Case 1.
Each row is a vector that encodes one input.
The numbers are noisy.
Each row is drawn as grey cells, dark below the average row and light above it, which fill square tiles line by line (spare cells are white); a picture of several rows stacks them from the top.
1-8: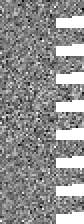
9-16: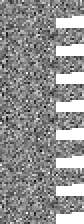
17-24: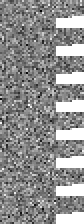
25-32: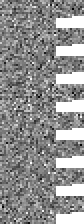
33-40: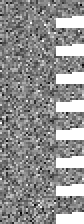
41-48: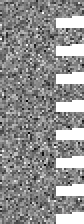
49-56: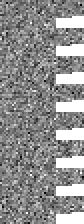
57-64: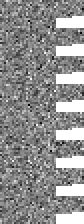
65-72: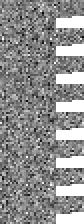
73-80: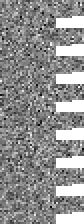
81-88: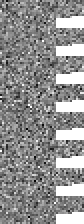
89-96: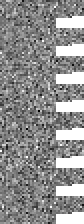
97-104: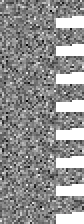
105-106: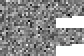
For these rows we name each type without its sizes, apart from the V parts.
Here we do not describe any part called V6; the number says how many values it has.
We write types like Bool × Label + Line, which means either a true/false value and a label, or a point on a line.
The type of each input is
Bool × Circle + V6.
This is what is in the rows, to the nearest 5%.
About 70% of them hold a point on a circle and a true/false value. The rest hold a value of V6.
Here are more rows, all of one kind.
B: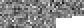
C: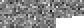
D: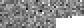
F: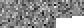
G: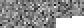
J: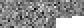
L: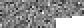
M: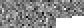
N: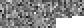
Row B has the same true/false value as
C, D and L.
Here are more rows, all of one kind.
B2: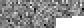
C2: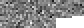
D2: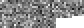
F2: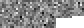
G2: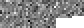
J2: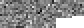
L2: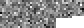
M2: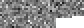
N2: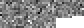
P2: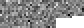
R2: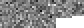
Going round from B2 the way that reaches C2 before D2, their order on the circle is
B2, L2, P2, G2, R2, C2, J2, N2, M2, D2, F2.
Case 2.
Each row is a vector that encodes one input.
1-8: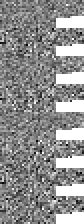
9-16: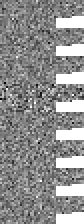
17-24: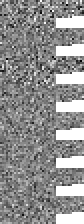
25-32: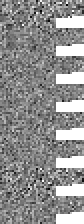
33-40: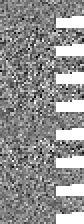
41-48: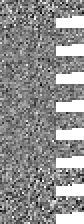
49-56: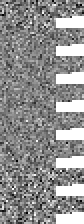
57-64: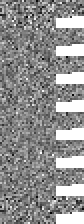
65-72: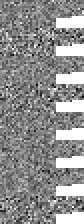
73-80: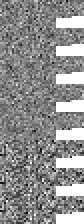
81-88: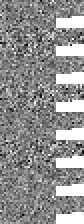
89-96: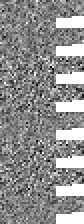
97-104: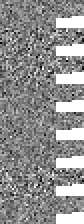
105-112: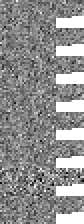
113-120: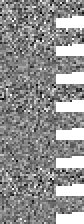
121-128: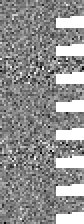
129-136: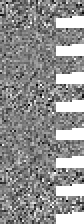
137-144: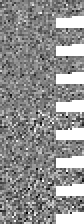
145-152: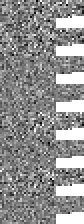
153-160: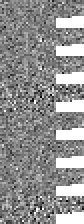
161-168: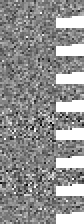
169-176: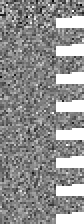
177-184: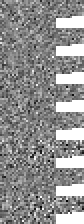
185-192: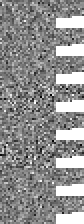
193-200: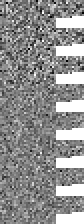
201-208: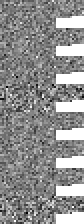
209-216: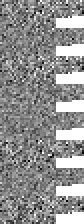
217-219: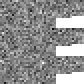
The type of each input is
Circle11 + Circle14 × Circle14.
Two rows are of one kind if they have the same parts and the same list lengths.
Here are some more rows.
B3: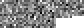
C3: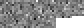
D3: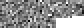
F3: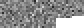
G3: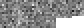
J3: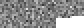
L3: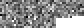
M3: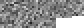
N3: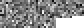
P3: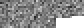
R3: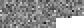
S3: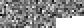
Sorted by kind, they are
B3, D3, L3, N3, S3
C3, F3, G3, J3, M3, P3, R3

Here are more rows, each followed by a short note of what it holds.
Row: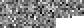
a point on an 11-point circle
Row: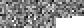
a point on an 11-point circle
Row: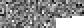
a point on an 11-point circle
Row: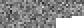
a point on each of two 14-point circles
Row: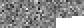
a point on each of two 14-point circles
